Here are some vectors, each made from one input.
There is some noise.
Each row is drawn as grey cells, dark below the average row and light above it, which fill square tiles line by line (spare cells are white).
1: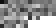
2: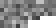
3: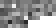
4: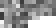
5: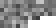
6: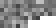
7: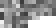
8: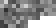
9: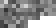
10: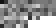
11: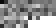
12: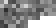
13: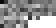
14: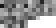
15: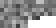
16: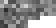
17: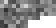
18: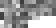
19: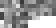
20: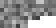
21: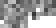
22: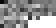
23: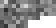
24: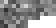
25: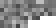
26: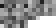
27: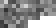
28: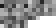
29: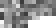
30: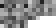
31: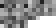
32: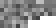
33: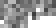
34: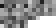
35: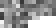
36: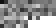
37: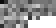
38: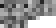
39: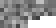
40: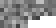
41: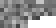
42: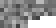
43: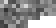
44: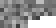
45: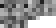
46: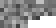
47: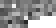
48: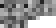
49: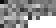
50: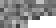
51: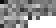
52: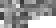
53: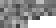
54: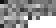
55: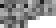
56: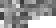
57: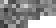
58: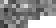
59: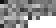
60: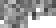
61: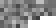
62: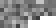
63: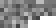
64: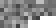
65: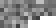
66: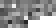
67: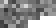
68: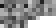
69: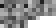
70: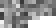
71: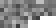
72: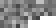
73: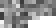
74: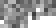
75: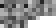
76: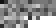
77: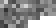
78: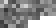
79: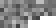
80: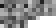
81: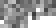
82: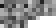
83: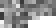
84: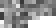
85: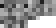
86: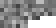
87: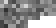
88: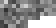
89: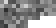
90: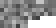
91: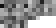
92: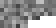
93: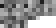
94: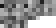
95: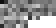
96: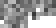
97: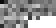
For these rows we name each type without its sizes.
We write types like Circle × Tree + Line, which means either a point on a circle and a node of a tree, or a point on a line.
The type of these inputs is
Line.
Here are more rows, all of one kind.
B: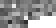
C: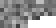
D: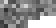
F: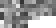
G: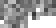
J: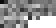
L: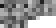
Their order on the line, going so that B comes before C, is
J, B, D, C, G, F, L.
